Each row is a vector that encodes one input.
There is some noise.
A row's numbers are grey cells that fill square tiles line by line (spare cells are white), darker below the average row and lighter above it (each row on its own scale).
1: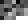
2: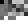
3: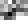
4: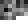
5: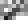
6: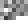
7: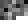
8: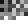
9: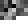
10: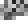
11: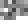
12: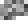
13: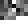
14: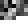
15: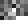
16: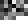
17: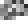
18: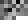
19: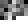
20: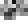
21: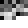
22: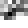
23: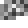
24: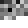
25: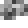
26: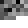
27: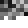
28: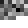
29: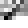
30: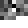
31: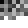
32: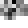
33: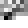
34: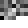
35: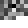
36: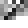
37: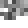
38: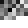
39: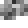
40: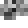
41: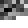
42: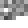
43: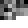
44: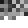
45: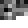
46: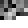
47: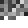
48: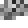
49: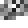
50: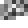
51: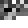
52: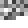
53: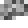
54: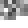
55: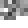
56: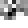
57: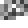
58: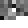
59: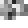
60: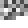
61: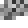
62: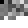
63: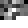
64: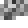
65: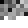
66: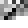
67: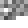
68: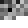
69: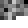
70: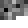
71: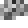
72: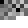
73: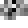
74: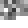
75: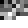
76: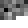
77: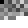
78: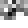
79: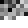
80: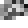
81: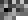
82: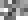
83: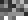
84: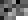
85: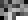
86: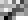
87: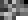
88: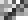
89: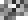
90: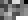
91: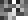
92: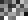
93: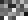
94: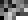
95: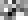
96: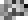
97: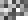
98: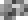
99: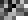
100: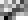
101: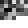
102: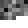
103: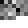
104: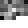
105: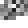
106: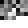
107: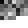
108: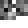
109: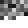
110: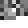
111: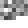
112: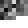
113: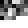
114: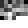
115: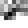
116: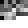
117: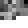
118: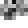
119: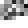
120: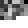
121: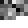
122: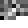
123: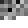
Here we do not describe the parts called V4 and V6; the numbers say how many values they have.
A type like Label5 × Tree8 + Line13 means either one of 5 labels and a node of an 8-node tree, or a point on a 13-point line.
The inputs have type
(Bool × V6 + V4) × Line5.
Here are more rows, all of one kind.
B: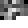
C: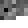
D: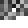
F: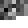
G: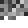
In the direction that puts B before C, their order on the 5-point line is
B, C, F, D, G.
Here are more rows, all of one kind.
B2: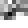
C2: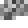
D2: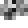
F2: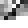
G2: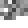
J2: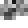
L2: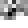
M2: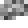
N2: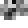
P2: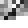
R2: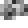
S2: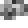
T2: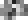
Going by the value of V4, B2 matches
F2, L2 and P2.
